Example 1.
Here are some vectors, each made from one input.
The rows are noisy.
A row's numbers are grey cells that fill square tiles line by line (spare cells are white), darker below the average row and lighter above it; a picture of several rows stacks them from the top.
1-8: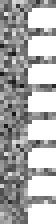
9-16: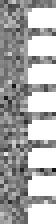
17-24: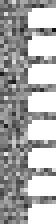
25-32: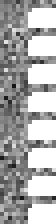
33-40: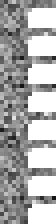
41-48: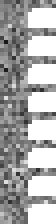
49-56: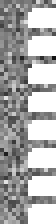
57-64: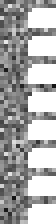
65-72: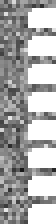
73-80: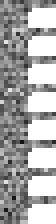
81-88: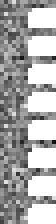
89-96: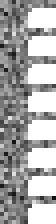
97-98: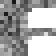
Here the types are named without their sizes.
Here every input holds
a point on a line.
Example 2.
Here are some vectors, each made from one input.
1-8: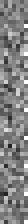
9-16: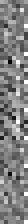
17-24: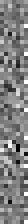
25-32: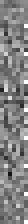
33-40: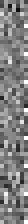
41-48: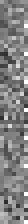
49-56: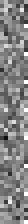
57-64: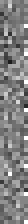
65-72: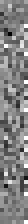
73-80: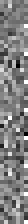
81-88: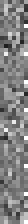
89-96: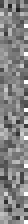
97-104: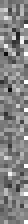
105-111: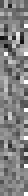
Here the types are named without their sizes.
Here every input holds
a node of a tree.
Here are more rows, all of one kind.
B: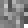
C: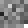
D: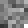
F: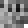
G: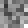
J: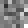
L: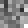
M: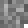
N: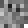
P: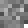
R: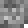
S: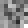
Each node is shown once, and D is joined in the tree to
R.
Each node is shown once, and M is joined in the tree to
B and P.
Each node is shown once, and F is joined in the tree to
N.
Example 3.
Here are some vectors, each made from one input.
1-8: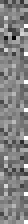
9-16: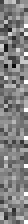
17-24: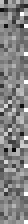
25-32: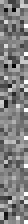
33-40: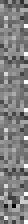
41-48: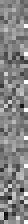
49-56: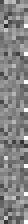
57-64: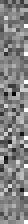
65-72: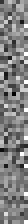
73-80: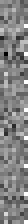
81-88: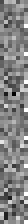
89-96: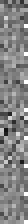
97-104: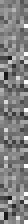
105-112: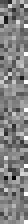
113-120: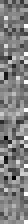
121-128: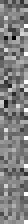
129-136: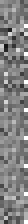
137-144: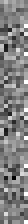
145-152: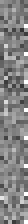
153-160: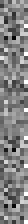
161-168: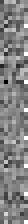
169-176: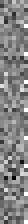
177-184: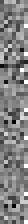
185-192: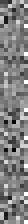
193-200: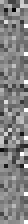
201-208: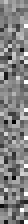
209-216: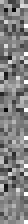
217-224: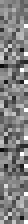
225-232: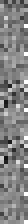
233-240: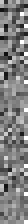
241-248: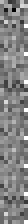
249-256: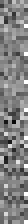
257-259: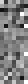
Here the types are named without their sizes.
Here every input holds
a node of a tree.
